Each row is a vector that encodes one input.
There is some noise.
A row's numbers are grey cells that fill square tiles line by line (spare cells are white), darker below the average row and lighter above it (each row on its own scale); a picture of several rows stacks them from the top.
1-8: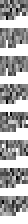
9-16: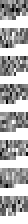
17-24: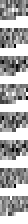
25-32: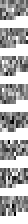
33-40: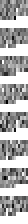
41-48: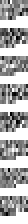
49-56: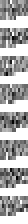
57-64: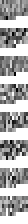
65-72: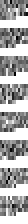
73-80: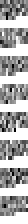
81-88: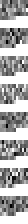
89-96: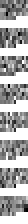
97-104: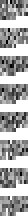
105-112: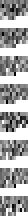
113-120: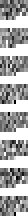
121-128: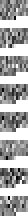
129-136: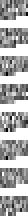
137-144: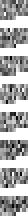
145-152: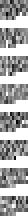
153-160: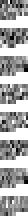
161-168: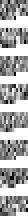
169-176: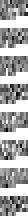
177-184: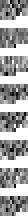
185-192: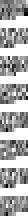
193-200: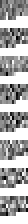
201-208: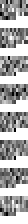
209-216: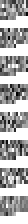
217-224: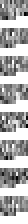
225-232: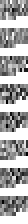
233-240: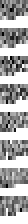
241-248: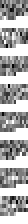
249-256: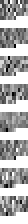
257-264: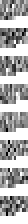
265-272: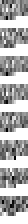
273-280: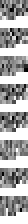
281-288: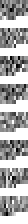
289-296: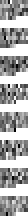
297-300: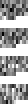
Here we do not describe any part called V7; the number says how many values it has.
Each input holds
a list of up to two items, each either a point on a 9-point line, or a true/false value and a value of V7.
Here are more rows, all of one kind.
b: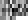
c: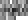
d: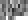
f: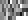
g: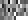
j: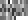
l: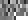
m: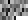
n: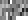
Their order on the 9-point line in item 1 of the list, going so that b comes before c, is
f, n, d, b, c, j, g, l, m.
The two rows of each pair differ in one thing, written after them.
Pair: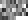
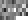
the value of V7 in item 2 of the list
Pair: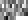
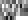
the value of V7 in item 1 of the list
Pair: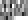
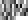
the true/false value in item 2 of the list
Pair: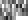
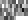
the value of V7 in item 1 of the list
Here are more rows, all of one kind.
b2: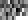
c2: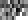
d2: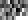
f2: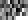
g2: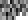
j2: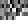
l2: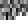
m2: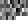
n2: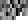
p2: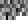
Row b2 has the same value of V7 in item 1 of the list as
c2, d2 and f2.
